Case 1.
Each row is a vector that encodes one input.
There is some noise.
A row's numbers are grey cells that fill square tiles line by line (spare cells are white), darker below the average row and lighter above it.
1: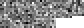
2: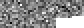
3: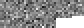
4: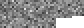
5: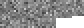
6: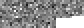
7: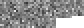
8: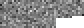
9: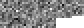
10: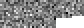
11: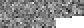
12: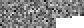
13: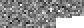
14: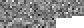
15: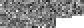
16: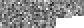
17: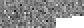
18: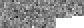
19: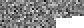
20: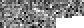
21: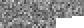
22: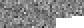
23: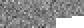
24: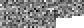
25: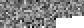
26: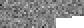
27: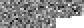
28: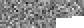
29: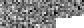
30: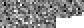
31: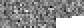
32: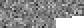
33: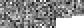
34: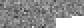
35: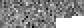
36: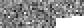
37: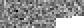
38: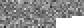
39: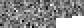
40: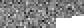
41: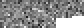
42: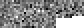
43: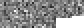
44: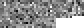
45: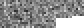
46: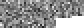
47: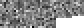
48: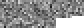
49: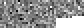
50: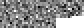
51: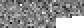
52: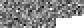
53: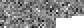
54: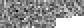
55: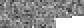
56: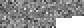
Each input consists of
a node of an 8-node tree, together with either a fixed value, or a point on each of two 5-point lines.
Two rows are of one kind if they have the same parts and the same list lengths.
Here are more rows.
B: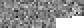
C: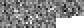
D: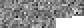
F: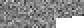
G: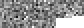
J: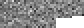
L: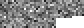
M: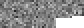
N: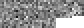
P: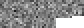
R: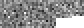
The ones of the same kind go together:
B, D, F, G, J, L, M, N, P, R
C

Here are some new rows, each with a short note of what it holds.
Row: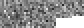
a node of an 8-node tree
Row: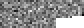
a node of an 8-node tree
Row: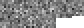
a point on each of two 5-point lines and a node of an 8-node tree
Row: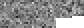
a node of an 8-node tree
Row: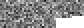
a node of an 8-node tree
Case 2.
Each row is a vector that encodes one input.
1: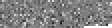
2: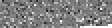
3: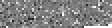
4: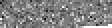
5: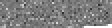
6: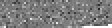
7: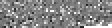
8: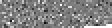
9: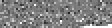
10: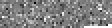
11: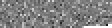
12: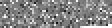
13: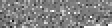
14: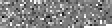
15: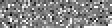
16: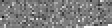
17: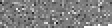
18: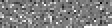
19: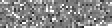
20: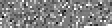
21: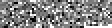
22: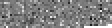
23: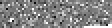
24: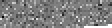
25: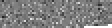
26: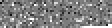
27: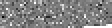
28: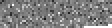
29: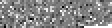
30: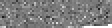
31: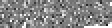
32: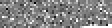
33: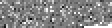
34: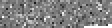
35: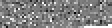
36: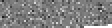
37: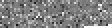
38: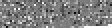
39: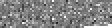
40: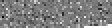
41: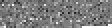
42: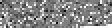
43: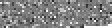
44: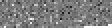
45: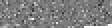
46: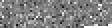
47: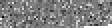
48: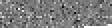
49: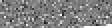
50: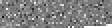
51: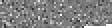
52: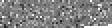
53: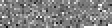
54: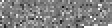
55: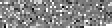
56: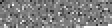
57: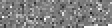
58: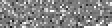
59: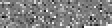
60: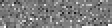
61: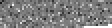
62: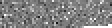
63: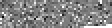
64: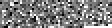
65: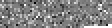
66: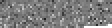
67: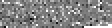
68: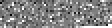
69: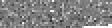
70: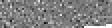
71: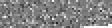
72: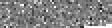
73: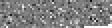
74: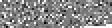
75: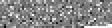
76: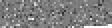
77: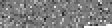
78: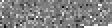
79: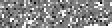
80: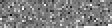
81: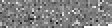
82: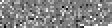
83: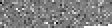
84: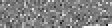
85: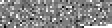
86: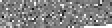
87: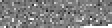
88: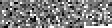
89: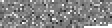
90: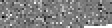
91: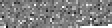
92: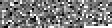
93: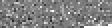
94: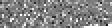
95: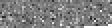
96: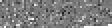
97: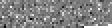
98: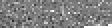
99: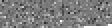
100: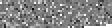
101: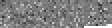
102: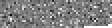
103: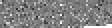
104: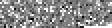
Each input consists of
a list of up to two points on an 8-point line.
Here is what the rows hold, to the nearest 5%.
All of them are lists of up to two points on an 8-point line: about 5% are empty, 40% hold one and 55% two.
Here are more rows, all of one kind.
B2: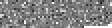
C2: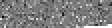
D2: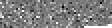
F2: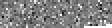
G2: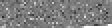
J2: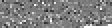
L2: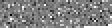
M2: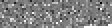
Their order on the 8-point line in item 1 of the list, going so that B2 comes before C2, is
D2, J2, M2, B2, G2, C2, F2, L2.
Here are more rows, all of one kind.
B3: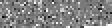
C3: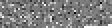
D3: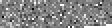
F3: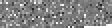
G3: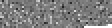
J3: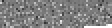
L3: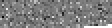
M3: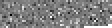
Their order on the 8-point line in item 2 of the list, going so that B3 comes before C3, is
F3, D3, B3, J3, C3, G3, M3, L3.
